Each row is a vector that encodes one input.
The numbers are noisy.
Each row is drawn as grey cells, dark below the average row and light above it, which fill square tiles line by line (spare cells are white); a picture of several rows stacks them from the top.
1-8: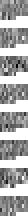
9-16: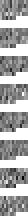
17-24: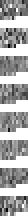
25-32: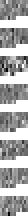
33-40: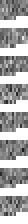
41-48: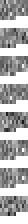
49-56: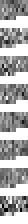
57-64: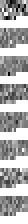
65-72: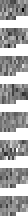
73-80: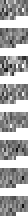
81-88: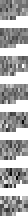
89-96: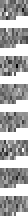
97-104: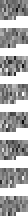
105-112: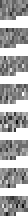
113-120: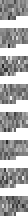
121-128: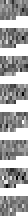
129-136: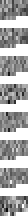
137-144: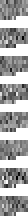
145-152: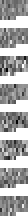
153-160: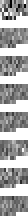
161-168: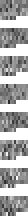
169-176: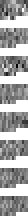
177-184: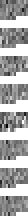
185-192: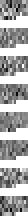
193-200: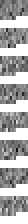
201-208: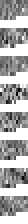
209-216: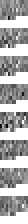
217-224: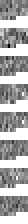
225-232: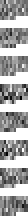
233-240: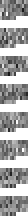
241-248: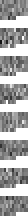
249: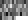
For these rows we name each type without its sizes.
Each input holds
a list of points on a circle.
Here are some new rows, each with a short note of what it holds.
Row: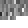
a list of one item
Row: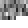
a list of three items
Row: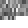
a list of three items
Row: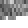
a list of three items
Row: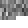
a list of two items
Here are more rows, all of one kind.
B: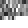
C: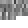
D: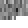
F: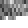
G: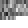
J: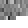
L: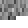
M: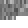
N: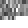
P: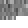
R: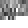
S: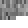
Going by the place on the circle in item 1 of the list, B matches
C, N and R.
